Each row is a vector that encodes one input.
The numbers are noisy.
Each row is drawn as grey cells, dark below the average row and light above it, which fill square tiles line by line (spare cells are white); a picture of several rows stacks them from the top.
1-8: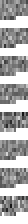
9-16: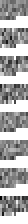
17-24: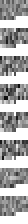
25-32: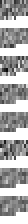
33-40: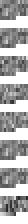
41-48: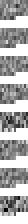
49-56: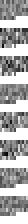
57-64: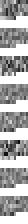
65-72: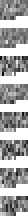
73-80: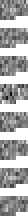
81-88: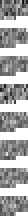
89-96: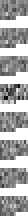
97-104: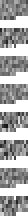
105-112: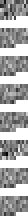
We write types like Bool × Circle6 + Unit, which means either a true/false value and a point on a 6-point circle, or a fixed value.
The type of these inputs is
Bool × Bool × Bool + Line10.
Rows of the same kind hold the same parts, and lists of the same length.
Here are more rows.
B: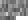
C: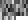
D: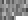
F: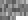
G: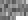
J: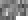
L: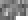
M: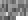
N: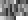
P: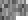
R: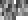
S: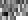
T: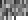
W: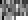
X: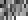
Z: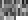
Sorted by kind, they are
B, D, F, G, J, L, M, P
C, N, R, S, T, W, X, Z

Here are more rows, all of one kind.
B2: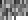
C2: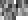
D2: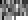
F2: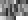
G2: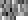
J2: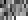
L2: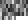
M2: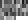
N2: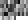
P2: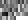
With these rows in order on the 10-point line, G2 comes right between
F2 and P2.
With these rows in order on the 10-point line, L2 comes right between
D2 and N2.
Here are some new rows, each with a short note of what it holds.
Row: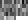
a point on a 10-point line
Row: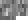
three true/false values
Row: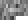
three true/false values
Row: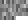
three true/false values
